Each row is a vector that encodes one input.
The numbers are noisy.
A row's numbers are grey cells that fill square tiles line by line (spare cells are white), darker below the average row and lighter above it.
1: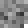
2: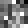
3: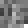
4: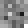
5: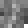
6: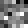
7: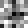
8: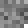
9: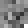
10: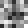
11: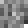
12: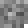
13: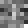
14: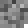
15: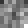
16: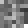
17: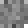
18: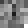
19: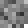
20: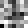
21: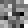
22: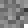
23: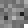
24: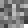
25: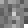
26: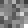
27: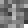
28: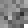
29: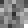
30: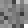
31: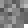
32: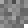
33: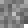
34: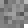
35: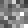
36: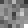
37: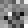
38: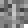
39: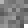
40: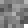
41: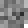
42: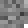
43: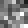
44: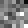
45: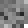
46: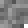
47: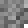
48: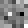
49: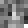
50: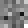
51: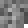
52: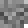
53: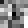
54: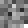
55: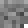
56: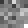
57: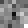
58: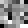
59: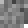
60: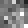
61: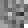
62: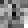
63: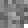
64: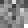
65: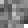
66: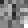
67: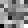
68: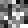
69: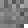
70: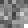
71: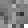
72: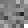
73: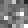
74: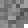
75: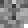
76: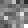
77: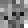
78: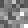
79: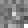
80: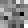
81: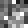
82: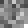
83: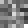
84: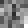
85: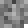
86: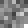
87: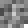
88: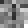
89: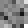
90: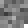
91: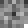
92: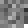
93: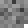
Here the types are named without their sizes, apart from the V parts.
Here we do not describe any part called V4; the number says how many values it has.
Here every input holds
a list of items, each a true/false value and a value of V4.
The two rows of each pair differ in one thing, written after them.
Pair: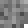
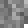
the true/false value in item 2 of the list
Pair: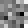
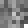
the value of V4 in item 2 of the list
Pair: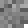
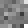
the true/false value in item 1 of the list
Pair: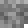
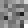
the true/false value in item 2 of the list
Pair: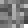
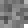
the true/false value in item 1 of the list
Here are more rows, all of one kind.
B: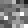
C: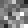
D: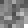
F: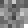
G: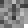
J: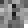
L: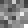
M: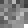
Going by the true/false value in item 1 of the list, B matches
D and J.
